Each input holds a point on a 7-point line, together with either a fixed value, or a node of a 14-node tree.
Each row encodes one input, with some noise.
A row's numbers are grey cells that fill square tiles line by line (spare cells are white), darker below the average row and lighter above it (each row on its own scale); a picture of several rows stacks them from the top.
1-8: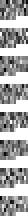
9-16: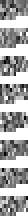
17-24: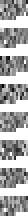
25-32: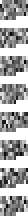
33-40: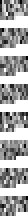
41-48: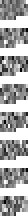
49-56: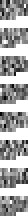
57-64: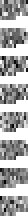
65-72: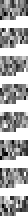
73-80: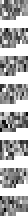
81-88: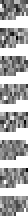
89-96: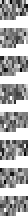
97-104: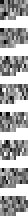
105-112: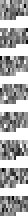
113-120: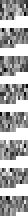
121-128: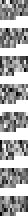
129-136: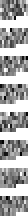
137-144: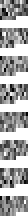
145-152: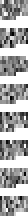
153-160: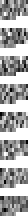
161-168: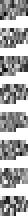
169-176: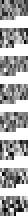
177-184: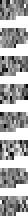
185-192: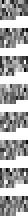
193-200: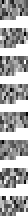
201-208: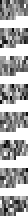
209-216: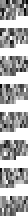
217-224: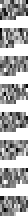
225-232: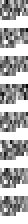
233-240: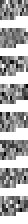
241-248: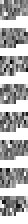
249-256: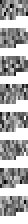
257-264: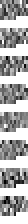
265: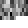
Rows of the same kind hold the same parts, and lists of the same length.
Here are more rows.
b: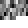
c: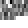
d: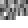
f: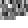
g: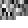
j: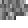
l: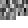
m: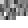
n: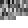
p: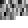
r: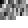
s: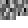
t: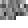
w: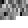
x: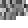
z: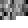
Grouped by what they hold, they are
b, c, f, g, j, n, p, r, t, w, x, z
d, l, m, s

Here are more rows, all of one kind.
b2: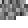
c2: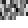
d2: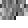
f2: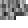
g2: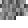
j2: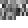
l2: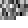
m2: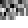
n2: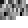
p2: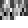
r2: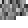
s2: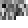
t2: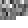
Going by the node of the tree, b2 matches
n2 and r2.
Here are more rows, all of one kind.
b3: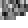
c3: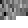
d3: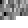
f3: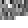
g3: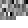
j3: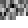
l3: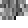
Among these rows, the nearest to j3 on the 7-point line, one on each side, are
c3 and g3.
